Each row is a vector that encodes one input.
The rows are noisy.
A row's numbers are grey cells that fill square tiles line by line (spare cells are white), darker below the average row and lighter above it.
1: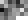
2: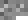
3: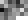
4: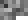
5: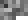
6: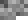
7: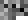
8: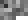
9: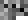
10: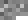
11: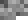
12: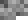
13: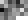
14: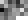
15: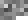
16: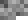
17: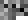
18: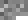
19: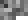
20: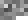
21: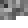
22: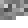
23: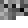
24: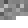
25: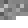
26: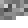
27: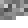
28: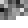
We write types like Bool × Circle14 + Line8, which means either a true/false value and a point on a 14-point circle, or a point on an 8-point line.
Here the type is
Line6.
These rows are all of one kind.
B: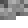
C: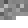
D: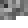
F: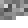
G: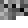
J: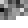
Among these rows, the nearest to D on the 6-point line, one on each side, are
B and G.
